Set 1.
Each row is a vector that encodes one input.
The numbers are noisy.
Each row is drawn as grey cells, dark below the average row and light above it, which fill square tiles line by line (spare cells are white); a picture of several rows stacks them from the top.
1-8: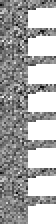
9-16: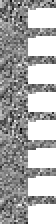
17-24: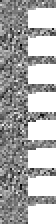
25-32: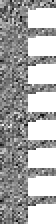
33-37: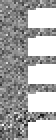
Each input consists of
a point on a 7-point line.
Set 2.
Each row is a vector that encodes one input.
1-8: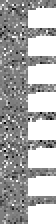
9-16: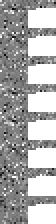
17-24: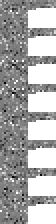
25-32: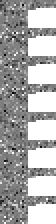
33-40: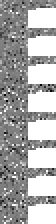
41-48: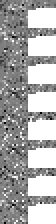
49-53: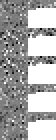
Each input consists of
a point on a 7-point line.
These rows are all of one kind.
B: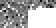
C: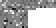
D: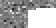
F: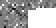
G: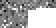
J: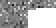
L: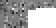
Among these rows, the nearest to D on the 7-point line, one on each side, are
C and J.
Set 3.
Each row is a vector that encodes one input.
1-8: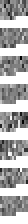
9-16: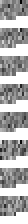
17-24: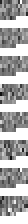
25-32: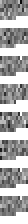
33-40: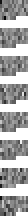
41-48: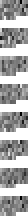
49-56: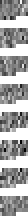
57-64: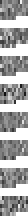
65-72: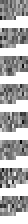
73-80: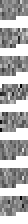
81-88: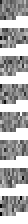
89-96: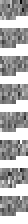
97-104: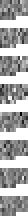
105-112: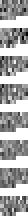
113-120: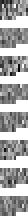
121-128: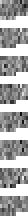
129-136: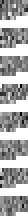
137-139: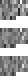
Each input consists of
either a point on a 10-point circle, or a fixed value.
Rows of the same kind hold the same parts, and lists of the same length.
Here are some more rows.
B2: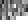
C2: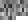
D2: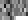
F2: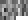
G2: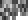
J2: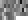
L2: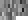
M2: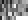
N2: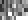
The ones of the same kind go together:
B2, M2, N2
C2, D2, F2, G2, J2, L2

